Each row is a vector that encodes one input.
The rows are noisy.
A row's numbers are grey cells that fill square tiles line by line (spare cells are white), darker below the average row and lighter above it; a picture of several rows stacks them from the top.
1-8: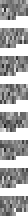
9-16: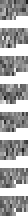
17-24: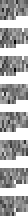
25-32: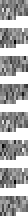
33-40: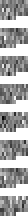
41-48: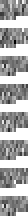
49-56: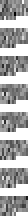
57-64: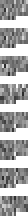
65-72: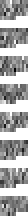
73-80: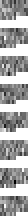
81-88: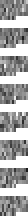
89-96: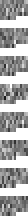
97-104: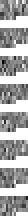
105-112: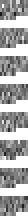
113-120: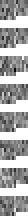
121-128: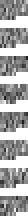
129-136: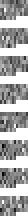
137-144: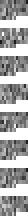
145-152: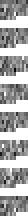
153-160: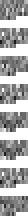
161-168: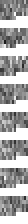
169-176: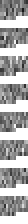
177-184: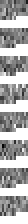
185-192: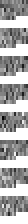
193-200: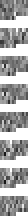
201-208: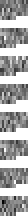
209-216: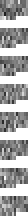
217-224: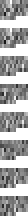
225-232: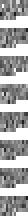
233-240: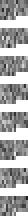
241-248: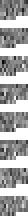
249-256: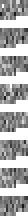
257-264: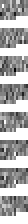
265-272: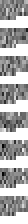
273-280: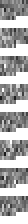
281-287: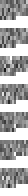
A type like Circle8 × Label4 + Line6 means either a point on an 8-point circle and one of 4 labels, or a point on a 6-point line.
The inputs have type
Bool × Bool × Bool × Bool + Circle6.
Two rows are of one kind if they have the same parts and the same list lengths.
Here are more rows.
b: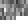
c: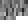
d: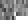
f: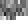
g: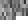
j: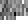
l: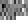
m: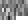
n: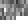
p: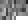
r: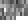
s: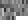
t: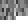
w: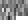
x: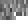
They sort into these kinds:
b, c, d, g, m, n, p, r, s, t, w, x
f, j, l

